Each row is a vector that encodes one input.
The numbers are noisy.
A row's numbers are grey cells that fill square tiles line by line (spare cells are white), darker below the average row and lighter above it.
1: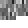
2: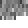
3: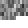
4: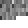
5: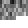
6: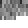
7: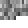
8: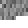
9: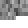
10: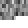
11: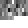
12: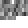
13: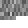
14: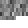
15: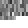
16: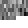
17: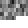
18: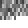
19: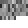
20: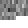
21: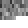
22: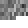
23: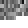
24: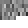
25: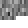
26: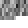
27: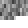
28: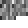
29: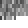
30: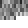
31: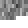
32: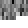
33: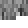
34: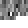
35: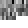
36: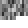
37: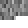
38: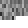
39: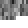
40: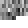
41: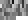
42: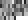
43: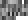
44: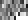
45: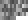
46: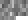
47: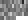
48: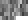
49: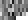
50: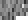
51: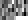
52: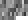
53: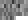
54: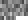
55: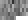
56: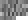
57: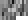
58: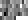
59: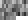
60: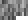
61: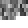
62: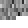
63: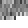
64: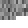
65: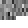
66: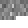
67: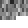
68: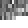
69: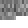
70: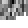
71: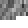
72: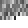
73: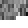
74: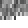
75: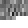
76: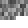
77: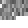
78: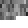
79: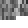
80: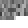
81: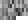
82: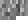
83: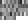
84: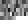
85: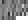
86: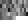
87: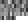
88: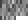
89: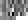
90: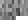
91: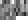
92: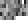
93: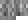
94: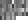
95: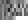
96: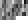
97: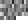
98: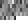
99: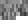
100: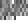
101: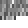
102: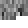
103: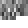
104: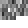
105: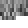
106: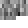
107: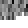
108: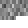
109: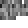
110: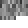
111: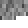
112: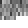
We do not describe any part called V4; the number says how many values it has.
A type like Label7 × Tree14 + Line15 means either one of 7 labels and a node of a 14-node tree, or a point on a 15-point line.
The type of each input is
Bool × Line5 × V4 + Line6.
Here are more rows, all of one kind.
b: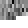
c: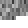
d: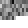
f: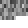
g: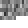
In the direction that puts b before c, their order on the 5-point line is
f, d, b, c, g.
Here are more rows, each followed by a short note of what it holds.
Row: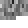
a point on a 5-point line, a true/false value and a value of V4
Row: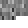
a point on a 5-point line, a true/false value and a value of V4
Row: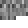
a point on a 6-point line
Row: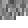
a point on a 6-point line
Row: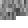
a point on a 5-point line, a true/false value and a value of V4
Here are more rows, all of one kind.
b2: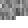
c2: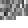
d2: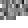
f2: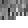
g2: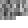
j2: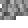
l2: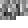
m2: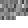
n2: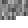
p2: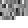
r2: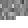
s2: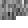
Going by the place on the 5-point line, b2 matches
g2, l2, p2 and s2.
